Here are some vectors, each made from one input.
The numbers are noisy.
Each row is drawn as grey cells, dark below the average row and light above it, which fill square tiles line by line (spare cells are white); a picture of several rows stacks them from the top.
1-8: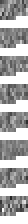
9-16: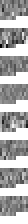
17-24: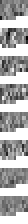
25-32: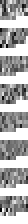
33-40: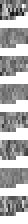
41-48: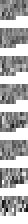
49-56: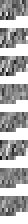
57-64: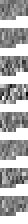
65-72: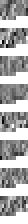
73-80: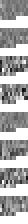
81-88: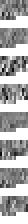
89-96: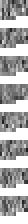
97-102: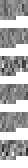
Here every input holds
a point on a 4-point line, together with a list of up to two points on a 6-point line.
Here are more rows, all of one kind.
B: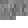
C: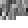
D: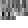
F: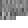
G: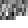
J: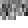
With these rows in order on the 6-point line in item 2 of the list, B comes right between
D and F.
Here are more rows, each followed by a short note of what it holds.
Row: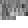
a point on a 4-point line, together with a list of one item
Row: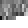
a point on a 4-point line, together with the empty list
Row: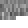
a point on a 4-point line, together with a list of two items
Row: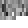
a point on a 4-point line, together with a list of one item
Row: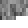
a point on a 4-point line, together with the empty list
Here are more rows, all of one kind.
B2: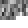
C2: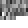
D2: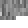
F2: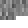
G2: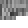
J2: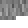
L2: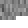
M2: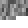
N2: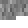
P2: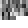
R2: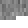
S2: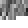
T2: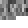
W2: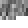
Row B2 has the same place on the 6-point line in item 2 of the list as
M2, N2, S2 and T2.
